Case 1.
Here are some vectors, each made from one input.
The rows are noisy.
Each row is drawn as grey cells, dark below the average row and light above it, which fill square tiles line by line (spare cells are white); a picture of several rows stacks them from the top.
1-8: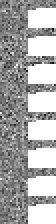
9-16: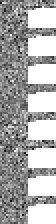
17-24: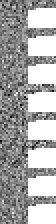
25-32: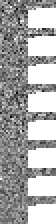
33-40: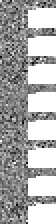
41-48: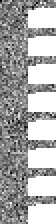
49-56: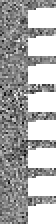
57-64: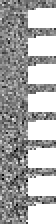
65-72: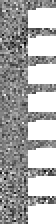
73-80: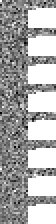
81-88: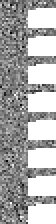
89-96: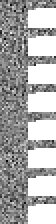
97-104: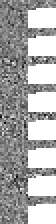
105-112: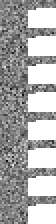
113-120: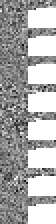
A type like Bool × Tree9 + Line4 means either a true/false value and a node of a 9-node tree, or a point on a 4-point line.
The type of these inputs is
Bool × Bool × Bool + Line8 × Line8.
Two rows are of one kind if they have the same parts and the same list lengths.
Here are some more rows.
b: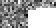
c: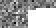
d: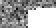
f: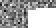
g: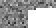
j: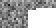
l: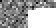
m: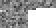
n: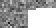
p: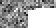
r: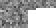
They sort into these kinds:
b, d, f, l, p
c, g, j, m, n, r

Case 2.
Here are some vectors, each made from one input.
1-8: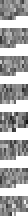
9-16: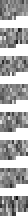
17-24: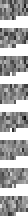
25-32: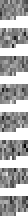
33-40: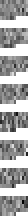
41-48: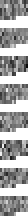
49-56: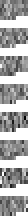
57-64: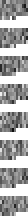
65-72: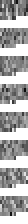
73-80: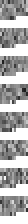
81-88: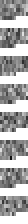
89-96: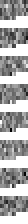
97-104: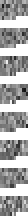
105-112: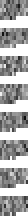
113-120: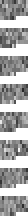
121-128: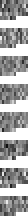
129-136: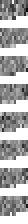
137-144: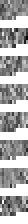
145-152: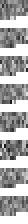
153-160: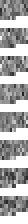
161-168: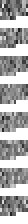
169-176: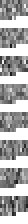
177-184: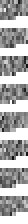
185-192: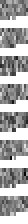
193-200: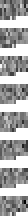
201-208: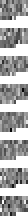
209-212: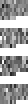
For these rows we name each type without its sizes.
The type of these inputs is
(Bool × Bool × Bool × Bool × Bool + Unit) × Line.
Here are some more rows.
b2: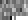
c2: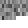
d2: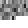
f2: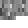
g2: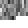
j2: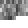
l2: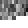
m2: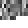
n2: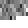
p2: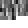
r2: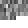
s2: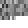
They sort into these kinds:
b2, c2, d2, f2, g2, j2, n2, r2, s2
l2, m2, p2

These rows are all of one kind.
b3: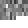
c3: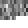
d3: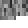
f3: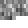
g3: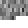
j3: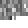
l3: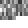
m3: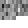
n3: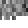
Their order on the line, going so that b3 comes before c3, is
l3, j3, f3, g3, b3, c3, d3, n3, m3.
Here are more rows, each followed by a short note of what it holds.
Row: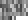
a point on a line and five true/false values
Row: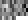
a point on a line and five true/false values
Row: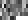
a point on a line
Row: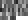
a point on a line
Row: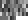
a point on a line
